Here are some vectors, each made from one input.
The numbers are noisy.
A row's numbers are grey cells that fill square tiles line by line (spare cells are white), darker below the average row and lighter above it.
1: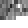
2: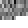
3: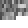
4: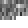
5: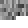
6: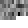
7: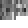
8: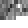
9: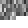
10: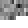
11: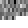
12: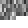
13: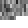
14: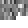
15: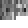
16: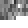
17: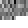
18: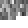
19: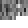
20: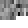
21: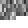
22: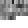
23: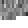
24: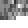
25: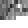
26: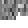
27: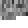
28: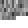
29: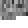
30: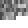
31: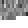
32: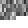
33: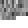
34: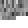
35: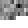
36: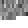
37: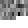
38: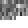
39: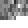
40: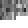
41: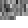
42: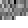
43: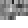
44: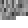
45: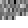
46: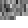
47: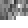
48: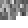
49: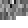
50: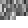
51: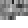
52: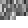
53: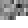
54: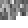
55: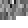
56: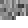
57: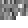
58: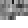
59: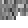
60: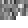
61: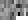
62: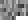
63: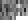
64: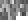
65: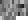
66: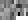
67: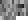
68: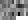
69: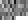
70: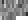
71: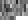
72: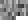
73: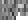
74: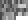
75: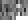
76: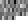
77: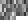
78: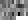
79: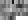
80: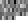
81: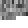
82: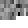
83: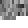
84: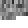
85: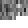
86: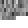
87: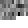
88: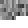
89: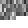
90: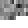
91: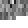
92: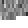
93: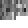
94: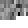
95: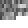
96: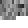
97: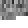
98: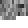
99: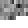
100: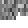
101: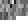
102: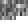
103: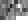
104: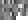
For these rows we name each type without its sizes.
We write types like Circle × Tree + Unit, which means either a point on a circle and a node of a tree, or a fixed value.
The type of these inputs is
Circle + Tree + Unit.
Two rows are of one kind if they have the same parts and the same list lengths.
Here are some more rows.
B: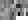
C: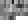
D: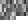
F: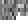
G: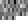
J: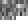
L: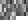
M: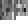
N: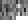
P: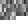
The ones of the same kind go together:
B, C
D, L, P
F, G, J, M, N

